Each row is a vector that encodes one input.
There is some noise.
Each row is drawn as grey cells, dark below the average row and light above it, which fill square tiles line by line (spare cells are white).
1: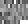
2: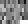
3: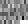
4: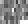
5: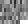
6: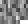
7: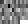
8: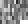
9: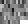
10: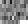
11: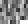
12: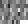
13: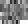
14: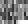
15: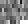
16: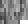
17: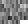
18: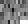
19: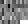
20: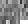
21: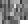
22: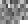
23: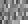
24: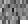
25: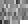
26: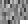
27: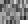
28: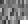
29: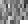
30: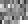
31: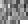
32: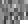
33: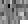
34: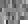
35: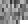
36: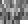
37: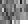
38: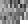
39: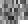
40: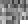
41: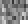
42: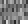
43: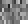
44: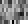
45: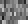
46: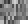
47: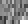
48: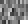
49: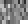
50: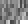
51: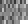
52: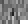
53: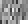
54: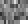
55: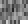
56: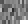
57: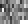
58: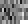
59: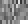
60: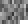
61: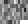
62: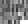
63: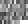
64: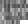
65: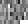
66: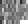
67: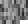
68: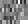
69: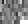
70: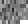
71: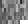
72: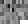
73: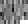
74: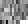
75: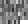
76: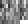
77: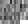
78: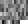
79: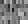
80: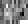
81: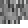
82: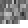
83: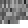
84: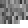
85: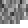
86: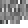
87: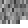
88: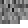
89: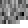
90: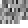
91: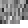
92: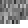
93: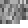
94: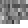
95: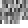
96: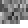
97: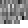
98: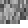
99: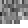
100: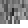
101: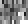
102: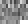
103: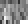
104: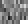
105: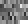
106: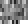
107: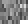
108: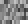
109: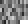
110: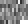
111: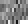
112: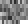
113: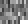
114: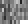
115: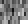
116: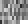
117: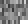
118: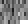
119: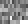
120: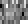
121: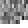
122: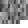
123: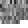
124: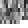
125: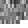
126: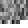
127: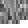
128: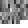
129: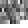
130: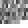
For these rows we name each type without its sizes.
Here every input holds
a label, together with a list of points on a line.
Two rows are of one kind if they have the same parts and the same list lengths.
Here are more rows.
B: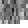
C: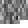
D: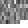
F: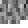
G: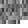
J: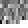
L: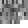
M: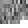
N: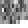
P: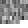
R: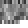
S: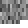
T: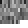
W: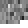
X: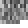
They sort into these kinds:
B, G, L
C, M, N, R, T, X
D, F, J, P, S, W

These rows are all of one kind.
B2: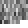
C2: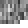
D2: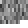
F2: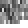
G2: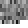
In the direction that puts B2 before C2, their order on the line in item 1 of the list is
B2, C2, D2, G2, F2.
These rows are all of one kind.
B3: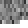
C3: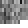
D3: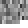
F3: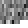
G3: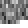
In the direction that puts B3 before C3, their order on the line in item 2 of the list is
D3, F3, B3, G3, C3.
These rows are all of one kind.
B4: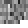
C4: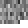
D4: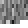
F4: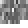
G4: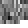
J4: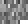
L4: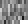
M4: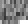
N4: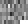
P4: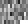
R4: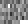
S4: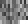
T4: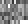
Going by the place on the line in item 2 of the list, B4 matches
D4 and F4.
